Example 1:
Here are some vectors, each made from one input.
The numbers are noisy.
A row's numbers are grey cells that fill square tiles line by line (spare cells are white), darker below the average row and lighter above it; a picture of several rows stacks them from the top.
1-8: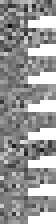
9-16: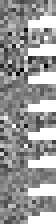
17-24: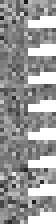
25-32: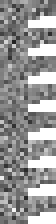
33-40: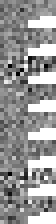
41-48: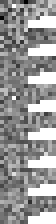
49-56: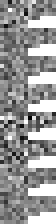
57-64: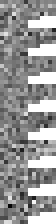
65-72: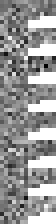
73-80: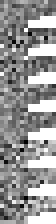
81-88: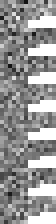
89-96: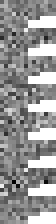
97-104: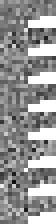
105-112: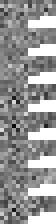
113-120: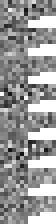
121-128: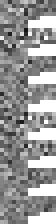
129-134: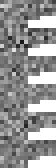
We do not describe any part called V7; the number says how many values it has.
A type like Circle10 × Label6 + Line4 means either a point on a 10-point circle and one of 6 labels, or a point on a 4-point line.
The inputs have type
(Line4 × Line6 + Tree10) × V7.
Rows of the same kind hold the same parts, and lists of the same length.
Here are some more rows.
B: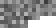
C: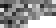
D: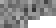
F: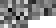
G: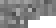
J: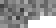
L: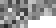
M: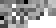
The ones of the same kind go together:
B, C, F, G, J
D, L, M

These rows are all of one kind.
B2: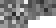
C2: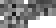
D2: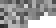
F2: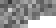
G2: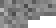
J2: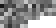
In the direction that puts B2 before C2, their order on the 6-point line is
G2, F2, D2, B2, C2, J2.
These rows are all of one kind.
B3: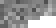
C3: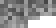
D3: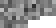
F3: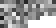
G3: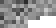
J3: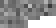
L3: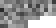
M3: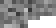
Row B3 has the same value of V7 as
C3 and L3.
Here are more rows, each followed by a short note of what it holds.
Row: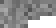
a point on a 4-point line, a point on a 6-point line and a value of V7
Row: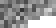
a point on a 4-point line, a point on a 6-point line and a value of V7
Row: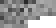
a node of a 10-node tree and a value of V7
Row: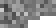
a node of a 10-node tree and a value of V7
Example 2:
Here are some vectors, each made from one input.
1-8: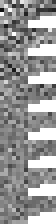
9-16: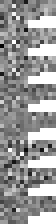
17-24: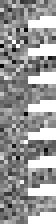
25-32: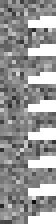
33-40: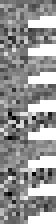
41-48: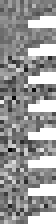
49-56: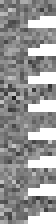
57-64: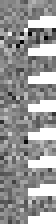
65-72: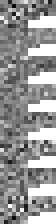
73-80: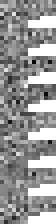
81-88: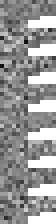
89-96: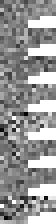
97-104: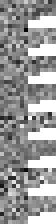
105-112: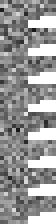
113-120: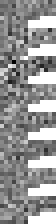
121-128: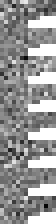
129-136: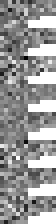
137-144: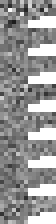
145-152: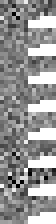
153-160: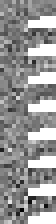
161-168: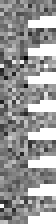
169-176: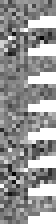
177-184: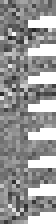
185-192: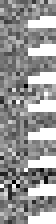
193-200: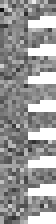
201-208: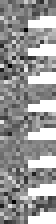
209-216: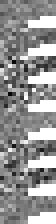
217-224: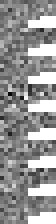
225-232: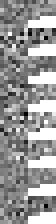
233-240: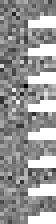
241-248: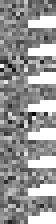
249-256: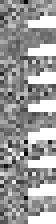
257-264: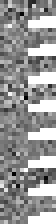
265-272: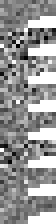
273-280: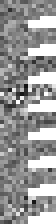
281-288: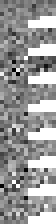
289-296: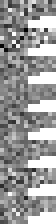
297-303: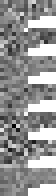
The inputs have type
(Bool × Bool × Bool × Bool + Label5) × (Line4 × Line6 + Unit).
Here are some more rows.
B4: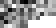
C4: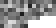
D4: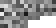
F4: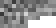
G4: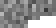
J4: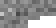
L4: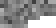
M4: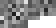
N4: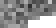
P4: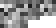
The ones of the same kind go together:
B4, C4, M4
D4, G4, J4, L4
F4, P4
N4

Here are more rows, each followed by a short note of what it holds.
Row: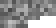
a point on a 4-point line, a point on a 6-point line and four true/false values
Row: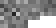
a point on a 4-point line, a point on a 6-point line and four true/false values
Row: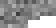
four true/false values
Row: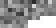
four true/false values
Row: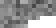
one of 5 labels
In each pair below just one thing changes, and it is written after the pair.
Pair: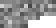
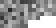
the place on the 4-point line
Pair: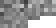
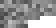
the place on the 4-point line
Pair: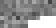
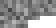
one of the four true/false values
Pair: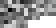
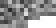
one of the four true/false values
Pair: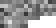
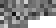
one of the four true/false values
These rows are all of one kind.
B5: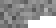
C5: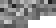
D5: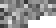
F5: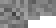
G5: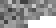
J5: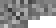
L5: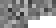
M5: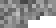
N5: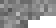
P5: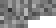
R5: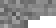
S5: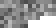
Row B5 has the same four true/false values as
F5, J5 and S5.
